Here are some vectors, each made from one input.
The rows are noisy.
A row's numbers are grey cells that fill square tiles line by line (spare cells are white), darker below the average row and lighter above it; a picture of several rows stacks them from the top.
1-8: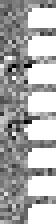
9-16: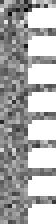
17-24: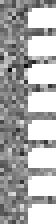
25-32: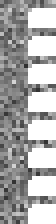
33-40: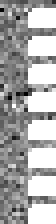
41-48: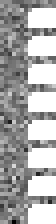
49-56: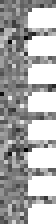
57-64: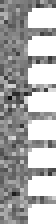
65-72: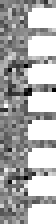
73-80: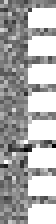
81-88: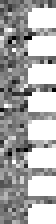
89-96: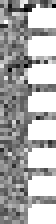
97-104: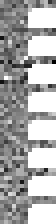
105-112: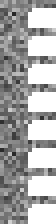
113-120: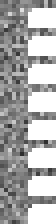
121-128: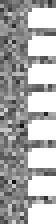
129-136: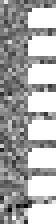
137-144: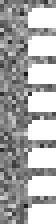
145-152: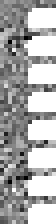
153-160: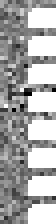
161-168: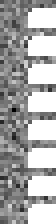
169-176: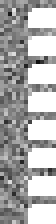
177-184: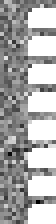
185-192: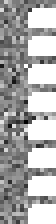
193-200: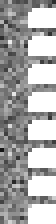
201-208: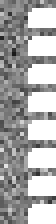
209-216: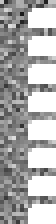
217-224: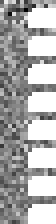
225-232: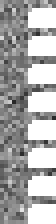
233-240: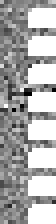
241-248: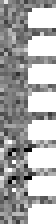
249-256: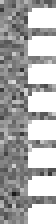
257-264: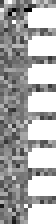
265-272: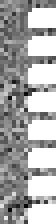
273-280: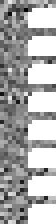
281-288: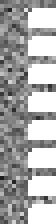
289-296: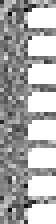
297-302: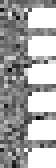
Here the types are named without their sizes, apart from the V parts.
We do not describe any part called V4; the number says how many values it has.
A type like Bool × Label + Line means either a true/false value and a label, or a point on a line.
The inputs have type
Bool × Label + Line × List(V4).
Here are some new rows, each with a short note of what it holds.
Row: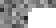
a point on a line, together with a list of two items
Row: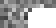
a point on a line, together with a list of two items
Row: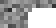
a point on a line, together with a list of two items
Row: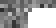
a point on a line, together with a list of two items
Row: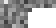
a point on a line, together with a list of one item
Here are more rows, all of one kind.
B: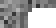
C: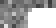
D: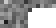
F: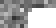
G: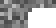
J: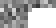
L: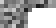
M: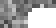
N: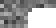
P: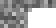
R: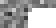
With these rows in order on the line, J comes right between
P and R.
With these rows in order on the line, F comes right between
C and P.
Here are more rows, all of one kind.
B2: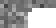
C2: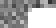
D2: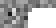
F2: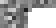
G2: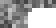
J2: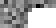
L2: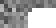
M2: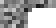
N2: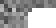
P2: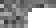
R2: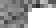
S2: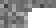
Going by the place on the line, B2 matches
L2, N2, P2 and S2.
